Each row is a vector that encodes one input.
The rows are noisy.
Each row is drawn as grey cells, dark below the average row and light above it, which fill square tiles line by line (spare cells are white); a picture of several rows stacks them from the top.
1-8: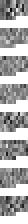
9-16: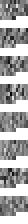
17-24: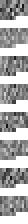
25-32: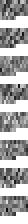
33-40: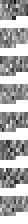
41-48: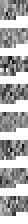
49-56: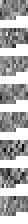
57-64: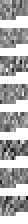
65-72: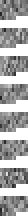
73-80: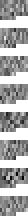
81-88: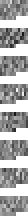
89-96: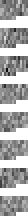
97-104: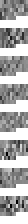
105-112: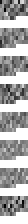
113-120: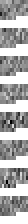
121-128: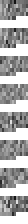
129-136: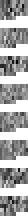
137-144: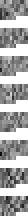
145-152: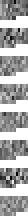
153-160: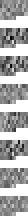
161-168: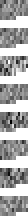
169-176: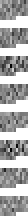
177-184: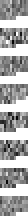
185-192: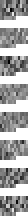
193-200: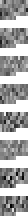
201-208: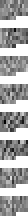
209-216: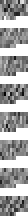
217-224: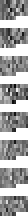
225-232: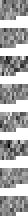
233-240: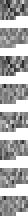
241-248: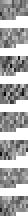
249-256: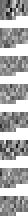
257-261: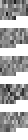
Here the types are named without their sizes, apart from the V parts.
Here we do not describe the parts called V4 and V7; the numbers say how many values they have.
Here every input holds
either a value of V4 and a value of V7, or a list of points on a line.
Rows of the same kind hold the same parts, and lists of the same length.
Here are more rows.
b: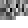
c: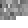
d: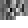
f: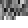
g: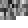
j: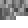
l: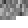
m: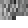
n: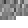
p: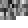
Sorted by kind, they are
b, d, f
c, l, n
g, p
j
m

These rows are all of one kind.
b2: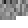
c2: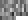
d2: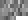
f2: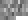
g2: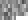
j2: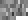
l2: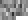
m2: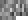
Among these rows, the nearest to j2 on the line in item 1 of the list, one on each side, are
d2 and f2.
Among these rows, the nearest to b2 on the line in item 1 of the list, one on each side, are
d2 and m2.
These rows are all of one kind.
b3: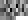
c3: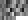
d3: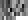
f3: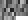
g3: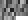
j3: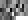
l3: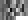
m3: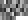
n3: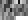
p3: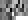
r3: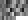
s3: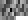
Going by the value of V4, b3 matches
j3, l3, m3 and s3.
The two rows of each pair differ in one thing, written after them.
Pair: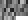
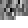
the value of V4
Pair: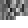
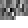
the value of V7
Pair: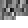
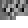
the value of V7
